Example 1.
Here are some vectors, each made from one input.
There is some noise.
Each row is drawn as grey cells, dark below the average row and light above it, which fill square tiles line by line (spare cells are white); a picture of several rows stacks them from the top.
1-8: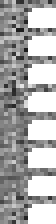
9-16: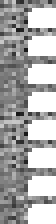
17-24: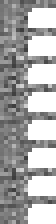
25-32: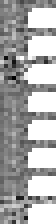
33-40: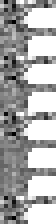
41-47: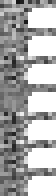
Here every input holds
a point on a 10-point line.
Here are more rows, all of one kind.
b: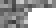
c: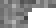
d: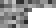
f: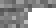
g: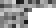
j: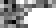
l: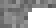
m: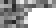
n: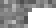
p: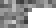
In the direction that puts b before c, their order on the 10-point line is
j, m, b, f, l, c, n, p, d, g.
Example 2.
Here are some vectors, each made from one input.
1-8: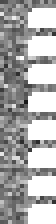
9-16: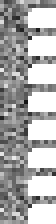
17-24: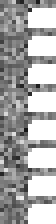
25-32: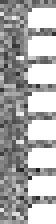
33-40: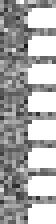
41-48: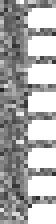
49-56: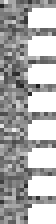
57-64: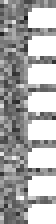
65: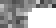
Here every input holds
a point on a 13-point circle.
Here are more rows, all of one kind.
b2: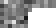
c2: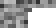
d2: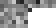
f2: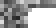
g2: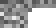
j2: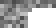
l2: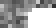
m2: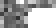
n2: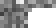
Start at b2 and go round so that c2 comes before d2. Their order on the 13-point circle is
b2, c2, d2, g2, j2, l2, f2, m2, n2.
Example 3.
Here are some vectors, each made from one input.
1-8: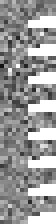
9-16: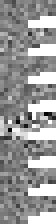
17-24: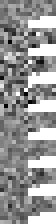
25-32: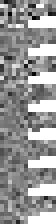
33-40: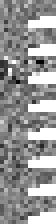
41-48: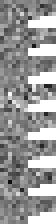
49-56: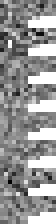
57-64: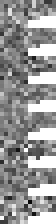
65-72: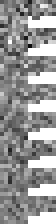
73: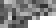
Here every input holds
a node of a 7-node tree.
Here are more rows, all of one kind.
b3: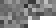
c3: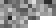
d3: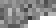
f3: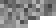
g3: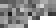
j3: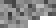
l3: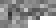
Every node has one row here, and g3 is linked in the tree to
b3 and j3.
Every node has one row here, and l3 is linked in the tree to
c3.
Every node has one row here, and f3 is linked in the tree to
d3.
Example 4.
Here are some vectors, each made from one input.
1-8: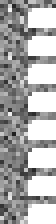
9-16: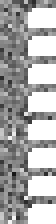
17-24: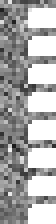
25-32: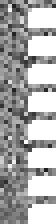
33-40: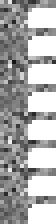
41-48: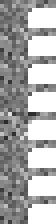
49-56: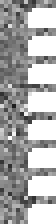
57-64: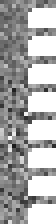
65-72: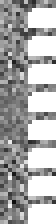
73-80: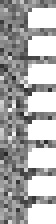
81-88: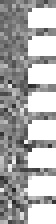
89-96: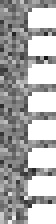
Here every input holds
a point on a 9-point line.
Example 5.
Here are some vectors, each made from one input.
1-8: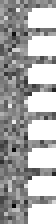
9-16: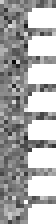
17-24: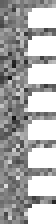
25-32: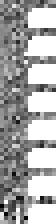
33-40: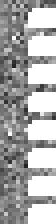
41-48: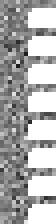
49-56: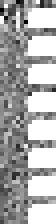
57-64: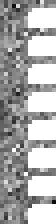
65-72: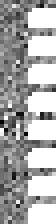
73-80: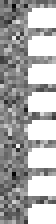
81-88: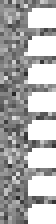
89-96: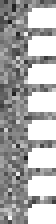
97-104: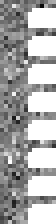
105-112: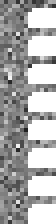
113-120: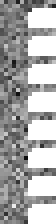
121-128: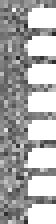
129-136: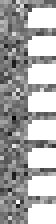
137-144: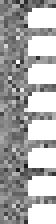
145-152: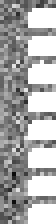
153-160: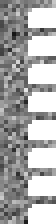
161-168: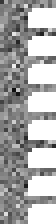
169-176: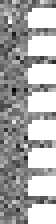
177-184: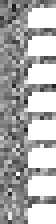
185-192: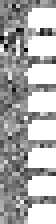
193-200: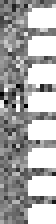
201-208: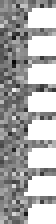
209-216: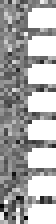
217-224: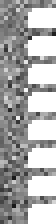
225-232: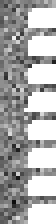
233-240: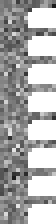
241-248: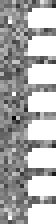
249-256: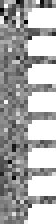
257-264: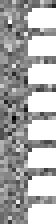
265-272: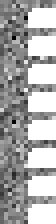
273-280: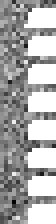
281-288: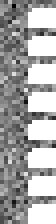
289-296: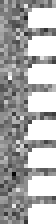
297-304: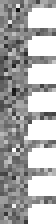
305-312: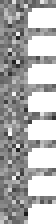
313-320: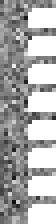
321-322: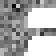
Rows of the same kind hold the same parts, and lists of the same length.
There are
2 kinds of row.
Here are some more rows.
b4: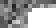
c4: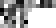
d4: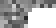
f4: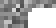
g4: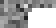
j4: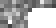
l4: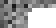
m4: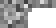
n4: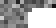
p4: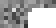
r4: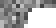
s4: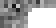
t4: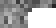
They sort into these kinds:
b4, d4, f4, g4, j4, l4, m4, n4, p4, r4, s4, t4
c4

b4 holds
a point on a 19-point circle.
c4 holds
a fixed value.
